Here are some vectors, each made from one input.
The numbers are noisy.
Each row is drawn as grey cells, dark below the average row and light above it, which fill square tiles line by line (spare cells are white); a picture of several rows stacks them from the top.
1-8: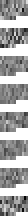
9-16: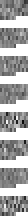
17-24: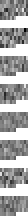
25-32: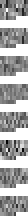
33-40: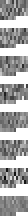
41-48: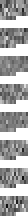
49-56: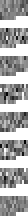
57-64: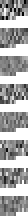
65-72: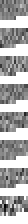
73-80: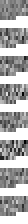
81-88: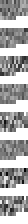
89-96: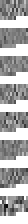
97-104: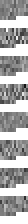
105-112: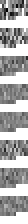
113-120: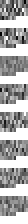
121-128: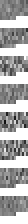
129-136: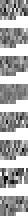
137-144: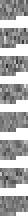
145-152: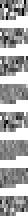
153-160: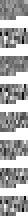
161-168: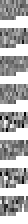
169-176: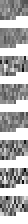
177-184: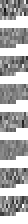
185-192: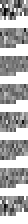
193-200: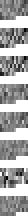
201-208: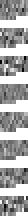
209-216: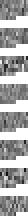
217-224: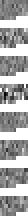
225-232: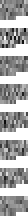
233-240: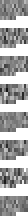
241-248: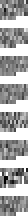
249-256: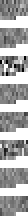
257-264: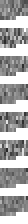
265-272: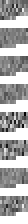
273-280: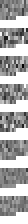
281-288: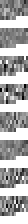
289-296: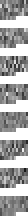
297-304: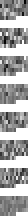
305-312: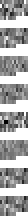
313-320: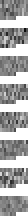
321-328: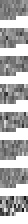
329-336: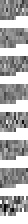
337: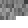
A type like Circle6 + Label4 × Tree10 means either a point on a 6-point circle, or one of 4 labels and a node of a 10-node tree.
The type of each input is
Bool × Circle10 + Unit.
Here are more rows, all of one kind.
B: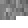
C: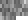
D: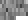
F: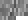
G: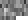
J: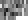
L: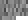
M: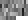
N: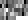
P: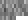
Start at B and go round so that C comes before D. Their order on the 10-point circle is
B, G, F, J, C, D, M, P, L, N.
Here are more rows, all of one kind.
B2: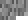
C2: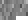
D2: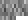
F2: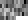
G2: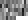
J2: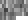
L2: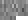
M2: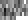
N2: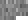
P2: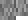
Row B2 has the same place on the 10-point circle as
D2, J2, L2 and M2.
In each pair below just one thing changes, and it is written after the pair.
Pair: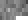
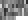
the true/false value
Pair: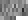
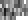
the true/false value
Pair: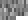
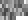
the true/false value
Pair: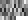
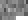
the place on the 10-point circle
